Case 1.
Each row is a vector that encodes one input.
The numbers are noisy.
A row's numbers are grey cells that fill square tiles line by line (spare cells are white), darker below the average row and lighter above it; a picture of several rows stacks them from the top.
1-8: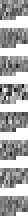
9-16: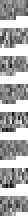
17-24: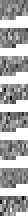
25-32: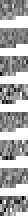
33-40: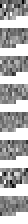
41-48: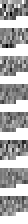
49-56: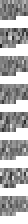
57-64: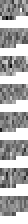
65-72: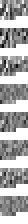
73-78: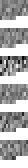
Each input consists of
a list of up to two points on a 5-point line.
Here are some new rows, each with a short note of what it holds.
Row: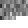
a list of one item
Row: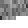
a list of one item
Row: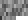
a list of one item
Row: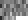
a list of one item
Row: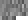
a list of two items
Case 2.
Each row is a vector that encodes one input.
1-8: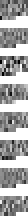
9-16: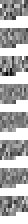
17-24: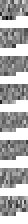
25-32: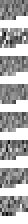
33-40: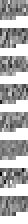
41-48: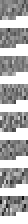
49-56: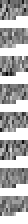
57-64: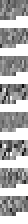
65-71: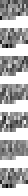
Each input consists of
a list of up to two points on a 4-point line.
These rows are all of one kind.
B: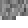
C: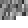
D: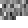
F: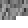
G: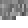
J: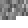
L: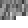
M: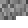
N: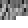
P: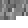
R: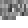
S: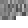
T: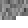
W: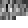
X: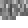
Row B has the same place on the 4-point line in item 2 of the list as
C, D, J and M.
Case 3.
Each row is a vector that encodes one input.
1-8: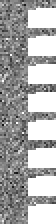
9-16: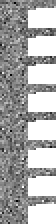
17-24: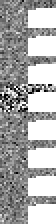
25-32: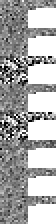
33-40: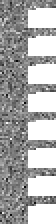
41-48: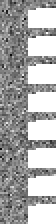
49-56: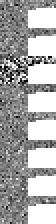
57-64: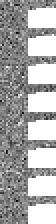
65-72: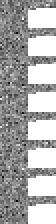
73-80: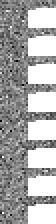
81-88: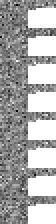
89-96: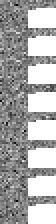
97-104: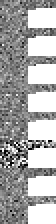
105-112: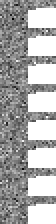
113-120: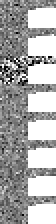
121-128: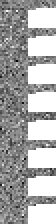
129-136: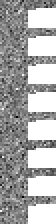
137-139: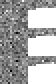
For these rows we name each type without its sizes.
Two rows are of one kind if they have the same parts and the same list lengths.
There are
2 kinds of row.
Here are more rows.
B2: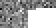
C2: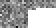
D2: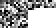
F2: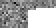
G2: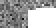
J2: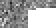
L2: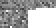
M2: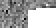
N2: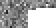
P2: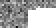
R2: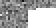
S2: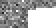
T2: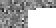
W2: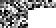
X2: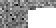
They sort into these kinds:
B2, C2, F2, G2, J2, L2, M2, N2, P2, R2, S2, T2, X2
D2, W2

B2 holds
two labels.
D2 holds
a fixed value.
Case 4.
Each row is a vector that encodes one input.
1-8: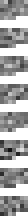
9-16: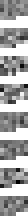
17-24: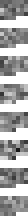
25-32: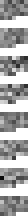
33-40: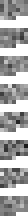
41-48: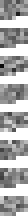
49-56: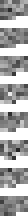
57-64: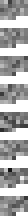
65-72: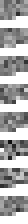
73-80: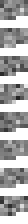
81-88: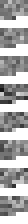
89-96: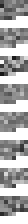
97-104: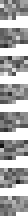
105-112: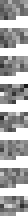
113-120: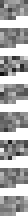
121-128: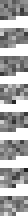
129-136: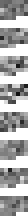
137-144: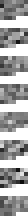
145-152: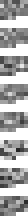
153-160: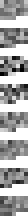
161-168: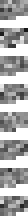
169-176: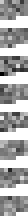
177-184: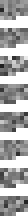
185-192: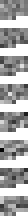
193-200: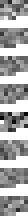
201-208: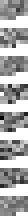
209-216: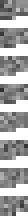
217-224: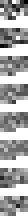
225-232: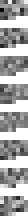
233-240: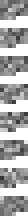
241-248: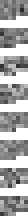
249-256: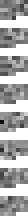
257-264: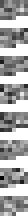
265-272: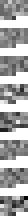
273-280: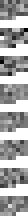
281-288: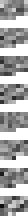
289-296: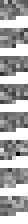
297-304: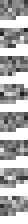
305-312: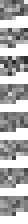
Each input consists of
either one of 12 labels, or three true/false values.
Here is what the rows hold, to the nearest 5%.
About 45% of them hold one of 12 labels. The rest hold three true/false values.
